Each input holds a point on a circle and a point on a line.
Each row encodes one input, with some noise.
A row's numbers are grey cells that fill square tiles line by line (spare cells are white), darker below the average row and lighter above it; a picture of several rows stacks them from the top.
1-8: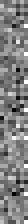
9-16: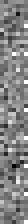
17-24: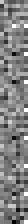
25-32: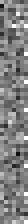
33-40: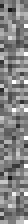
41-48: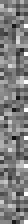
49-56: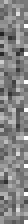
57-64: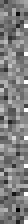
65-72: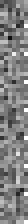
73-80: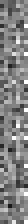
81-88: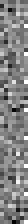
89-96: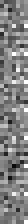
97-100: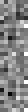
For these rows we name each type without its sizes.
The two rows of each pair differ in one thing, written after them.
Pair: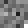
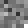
the place on the line
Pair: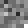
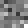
the place on the line
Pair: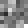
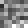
the place on the circle
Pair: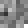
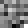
the place on the line
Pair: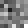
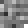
the place on the circle
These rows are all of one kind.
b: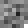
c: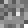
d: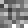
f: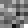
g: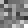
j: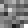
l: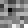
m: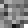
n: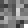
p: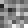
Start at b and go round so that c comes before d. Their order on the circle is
b, f, j, m, c, n, p, l, d, g.
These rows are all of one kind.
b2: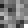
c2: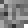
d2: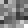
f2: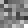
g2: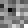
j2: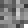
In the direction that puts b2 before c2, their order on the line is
b2, j2, c2, g2, f2, d2.
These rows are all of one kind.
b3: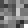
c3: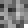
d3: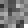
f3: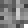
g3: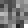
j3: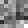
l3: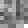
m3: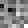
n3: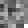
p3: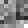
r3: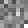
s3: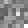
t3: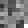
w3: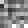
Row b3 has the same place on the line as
d3, g3 and t3.
